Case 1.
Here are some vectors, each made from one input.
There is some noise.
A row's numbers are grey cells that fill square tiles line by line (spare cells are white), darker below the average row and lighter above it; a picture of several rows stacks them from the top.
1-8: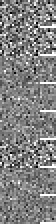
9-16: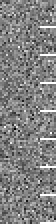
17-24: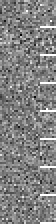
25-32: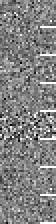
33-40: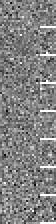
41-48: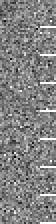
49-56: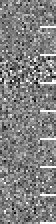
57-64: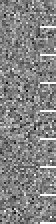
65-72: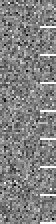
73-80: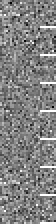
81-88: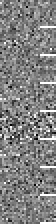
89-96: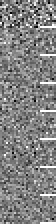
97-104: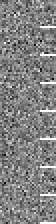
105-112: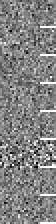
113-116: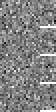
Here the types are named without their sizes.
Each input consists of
a list of points on a circle.
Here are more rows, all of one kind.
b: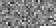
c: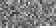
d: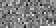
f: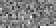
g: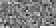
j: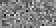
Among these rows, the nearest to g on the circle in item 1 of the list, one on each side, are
b and f.
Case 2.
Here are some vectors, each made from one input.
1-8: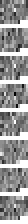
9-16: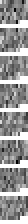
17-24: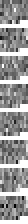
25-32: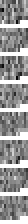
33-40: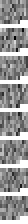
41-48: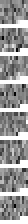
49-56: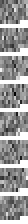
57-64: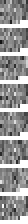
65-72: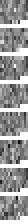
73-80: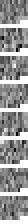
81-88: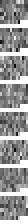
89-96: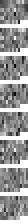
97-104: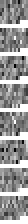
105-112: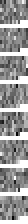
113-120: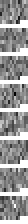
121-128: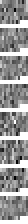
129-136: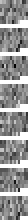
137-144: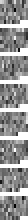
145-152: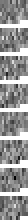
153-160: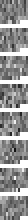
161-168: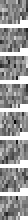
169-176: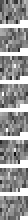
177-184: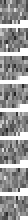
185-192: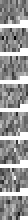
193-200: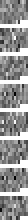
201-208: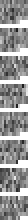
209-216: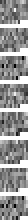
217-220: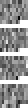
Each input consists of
a point on an 8-point circle, together with either a point on a 5-point line, or a point on an 11-point line.
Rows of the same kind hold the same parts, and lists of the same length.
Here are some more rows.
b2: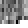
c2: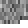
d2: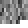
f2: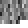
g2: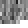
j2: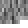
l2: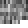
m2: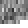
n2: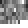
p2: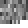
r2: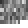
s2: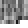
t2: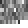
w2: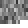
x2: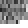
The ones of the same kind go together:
b2, d2, f2, s2, x2
c2, g2, j2, l2, m2, n2, p2, r2, t2, w2

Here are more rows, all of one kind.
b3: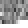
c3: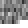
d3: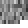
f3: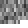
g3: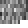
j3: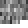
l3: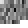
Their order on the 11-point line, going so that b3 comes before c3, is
b3, j3, g3, c3, l3, d3, f3.
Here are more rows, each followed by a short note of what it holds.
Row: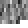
a point on an 8-point circle and a point on a 5-point line
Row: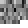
a point on an 8-point circle and a point on an 11-point line
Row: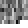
a point on an 8-point circle and a point on a 5-point line
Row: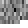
a point on an 8-point circle and a point on an 11-point line
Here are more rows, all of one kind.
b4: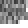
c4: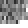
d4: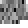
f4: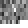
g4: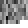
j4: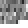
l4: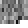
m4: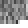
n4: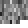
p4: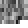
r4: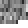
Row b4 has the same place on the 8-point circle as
c4 and m4.
